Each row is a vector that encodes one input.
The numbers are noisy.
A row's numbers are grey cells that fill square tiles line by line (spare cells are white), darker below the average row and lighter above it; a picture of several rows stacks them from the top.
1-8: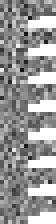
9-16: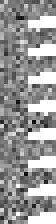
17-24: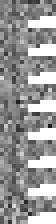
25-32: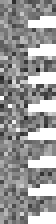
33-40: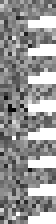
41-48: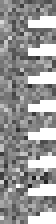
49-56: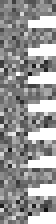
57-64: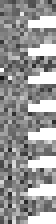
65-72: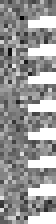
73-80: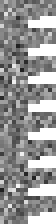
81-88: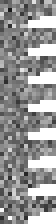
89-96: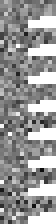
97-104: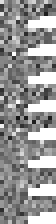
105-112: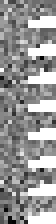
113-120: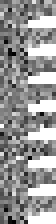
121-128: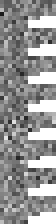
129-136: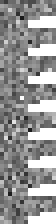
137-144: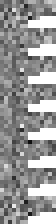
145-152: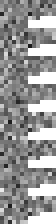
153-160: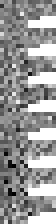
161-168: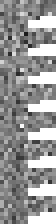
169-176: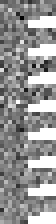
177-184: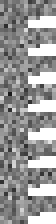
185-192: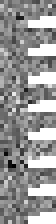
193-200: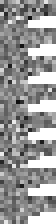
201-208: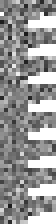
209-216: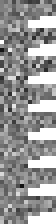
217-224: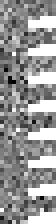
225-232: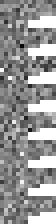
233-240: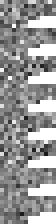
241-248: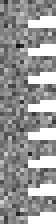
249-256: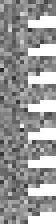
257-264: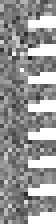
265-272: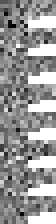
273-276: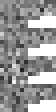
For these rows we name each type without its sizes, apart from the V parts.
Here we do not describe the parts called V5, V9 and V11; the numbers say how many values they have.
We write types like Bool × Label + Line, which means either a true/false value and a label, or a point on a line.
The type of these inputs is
(Bool × Bool × Bool + V9) × V5 × V11 + List(Line).
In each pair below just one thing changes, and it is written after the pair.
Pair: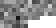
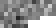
the value of V5
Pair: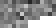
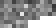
the value of V11
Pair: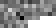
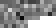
one of the three true/false values
